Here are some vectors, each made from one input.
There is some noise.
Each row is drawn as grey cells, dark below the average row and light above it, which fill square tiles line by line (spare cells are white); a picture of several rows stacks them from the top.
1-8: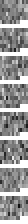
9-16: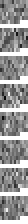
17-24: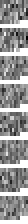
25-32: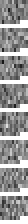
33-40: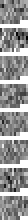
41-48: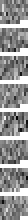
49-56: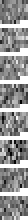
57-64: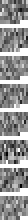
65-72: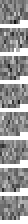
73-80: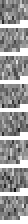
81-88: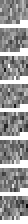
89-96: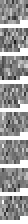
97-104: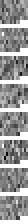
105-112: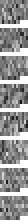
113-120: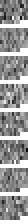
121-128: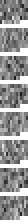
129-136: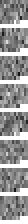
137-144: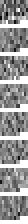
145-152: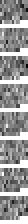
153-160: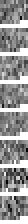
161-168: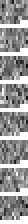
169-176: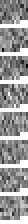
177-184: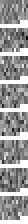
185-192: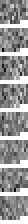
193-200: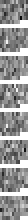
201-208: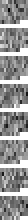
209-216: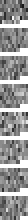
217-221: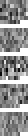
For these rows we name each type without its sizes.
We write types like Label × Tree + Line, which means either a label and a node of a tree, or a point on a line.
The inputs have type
List(Line).
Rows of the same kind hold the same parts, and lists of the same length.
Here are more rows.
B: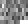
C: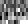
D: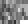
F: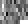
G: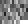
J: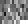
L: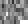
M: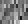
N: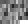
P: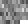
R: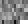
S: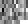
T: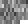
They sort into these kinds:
B, F, P, S, T
C
D, L, R
G, J, M, N

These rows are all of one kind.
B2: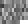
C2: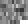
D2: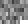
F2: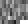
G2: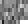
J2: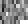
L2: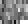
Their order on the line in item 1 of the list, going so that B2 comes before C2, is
B2, C2, D2, J2, G2, L2, F2.
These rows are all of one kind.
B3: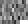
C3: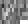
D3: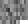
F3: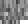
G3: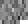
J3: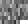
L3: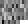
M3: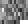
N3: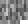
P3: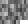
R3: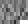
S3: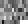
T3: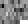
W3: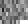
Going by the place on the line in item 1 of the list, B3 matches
G3, M3, R3 and S3.
